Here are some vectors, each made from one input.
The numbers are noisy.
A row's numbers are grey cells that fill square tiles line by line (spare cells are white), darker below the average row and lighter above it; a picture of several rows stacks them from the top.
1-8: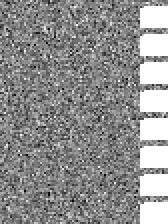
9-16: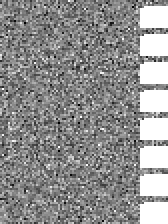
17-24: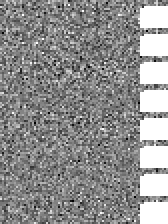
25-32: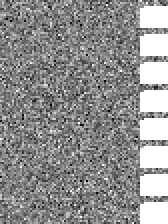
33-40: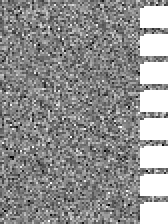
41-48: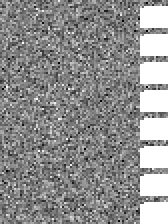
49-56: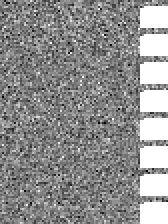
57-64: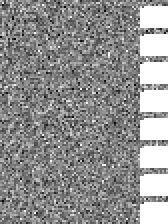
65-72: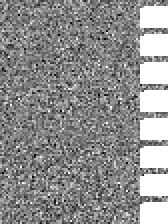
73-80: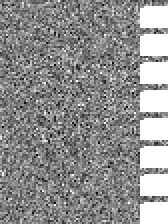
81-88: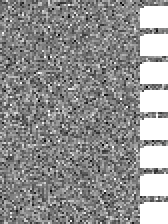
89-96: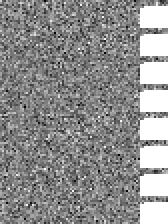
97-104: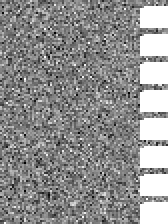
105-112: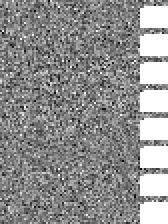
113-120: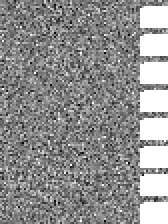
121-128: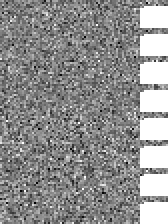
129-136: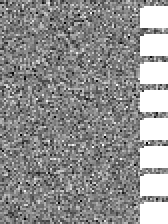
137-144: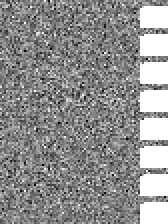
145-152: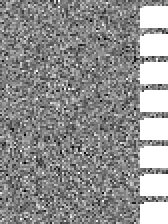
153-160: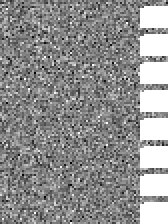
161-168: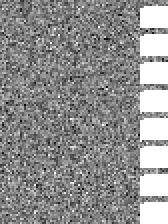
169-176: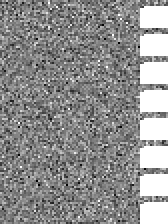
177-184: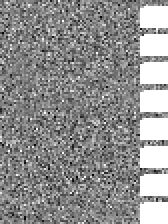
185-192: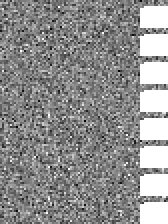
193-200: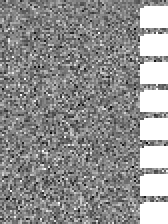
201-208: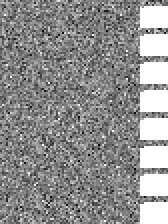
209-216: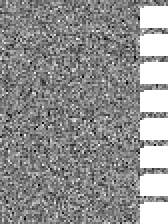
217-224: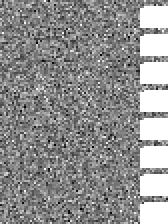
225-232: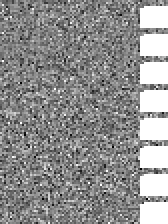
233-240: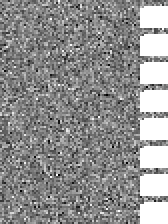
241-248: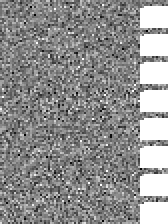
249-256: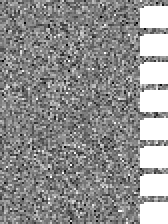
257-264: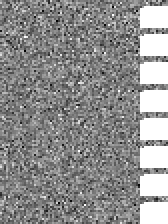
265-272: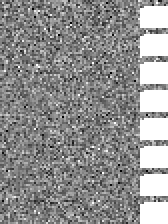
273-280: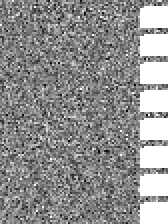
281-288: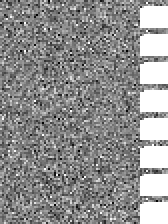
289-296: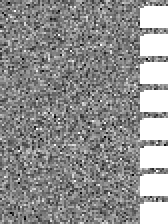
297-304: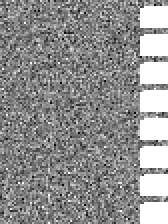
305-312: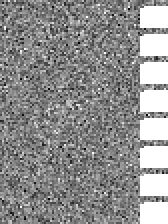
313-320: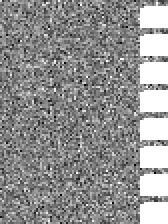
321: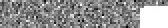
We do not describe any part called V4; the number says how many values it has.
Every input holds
a point on an 8-point line and a node of each of three 13-node trees, together with either four true/false values, or a value of V4.
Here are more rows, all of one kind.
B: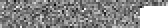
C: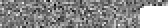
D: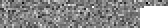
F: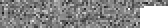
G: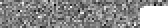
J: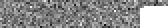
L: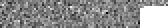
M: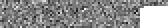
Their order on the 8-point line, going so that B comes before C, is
M, B, C, J, G, L, F, D.
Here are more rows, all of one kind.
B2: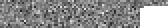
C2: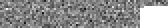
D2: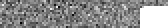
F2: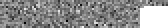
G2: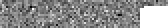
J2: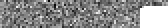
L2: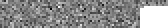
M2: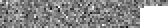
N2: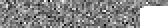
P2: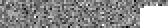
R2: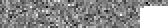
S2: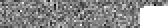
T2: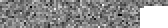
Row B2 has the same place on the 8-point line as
R2 and S2.
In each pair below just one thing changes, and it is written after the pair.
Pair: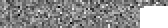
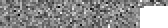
the node of one of the three trees
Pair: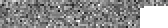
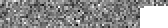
the place on the 8-point line
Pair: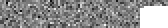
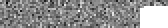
the node of one of the three trees
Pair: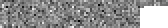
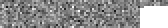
the place on the 8-point line
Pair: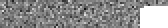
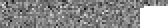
the place on the 8-point line
